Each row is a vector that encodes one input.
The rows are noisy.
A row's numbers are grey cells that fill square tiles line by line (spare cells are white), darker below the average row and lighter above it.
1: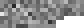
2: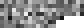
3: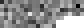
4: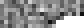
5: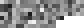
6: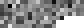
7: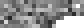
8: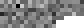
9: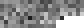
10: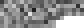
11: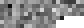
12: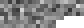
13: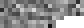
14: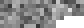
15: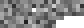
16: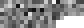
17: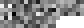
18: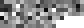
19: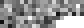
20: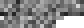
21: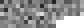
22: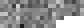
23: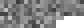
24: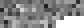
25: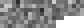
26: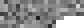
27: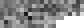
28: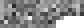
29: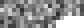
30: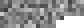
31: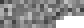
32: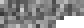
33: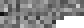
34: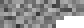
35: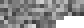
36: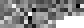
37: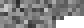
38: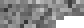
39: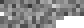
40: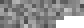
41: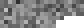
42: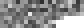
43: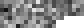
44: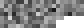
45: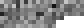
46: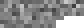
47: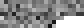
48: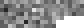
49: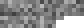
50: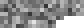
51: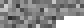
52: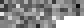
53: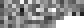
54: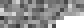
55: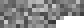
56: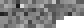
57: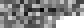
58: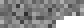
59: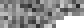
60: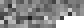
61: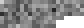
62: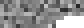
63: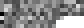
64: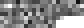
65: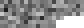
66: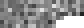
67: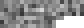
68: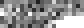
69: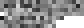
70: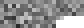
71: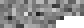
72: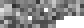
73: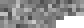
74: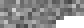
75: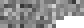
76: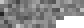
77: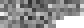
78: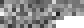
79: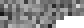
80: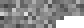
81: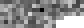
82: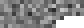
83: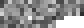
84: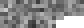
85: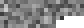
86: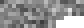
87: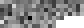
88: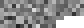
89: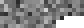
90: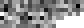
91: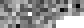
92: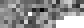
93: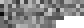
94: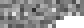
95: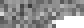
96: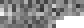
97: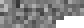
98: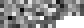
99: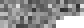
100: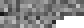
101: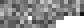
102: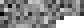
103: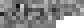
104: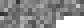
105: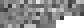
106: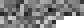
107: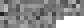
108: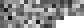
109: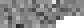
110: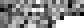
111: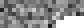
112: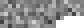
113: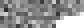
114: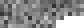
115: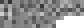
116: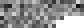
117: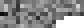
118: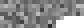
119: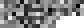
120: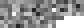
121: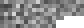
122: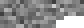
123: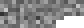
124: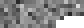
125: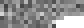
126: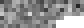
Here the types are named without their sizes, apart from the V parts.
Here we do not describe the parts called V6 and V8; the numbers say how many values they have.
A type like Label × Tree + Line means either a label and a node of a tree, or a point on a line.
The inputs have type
(Bool × Circle + V6) × V8.
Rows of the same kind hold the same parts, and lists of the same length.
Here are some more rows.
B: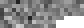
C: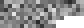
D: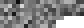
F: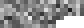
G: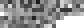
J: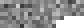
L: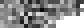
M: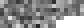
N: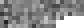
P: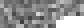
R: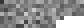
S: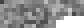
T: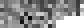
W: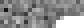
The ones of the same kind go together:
B, D, L, M, N, P, T
C, F, G, J, R, S, W

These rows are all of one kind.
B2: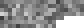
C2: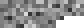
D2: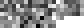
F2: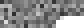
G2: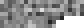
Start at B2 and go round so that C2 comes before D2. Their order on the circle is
B2, C2, G2, D2, F2.
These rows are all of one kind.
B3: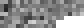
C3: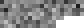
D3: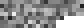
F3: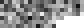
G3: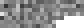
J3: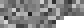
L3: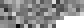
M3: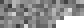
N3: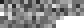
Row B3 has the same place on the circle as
D3 and L3.
